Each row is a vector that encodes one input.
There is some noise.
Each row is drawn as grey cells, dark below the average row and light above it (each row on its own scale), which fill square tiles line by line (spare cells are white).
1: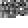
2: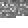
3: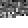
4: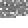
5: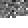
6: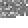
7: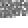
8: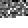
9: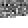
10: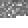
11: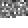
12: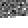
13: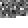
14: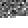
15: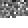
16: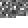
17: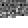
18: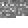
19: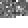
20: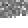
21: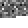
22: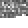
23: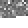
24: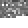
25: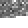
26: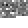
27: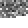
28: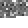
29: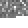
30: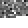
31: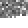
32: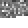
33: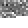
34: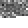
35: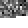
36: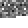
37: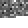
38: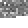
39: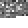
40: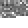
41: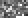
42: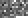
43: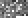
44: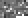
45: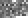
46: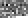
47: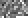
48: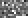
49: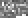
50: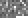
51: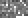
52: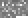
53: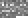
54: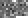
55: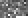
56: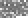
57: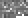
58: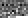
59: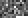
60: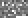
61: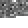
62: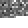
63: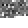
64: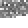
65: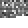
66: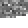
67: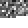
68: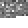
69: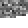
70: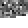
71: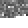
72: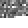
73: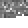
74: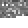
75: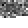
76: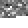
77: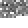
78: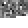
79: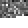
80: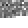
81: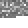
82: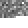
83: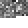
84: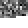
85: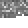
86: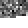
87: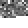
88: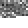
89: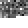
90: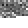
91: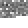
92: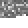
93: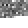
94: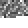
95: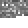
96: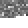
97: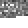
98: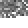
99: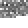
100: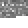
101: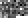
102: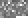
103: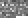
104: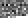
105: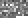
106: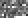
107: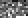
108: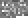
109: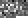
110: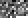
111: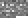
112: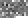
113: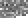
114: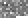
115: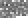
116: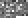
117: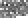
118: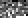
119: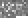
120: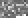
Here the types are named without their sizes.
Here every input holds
a label.
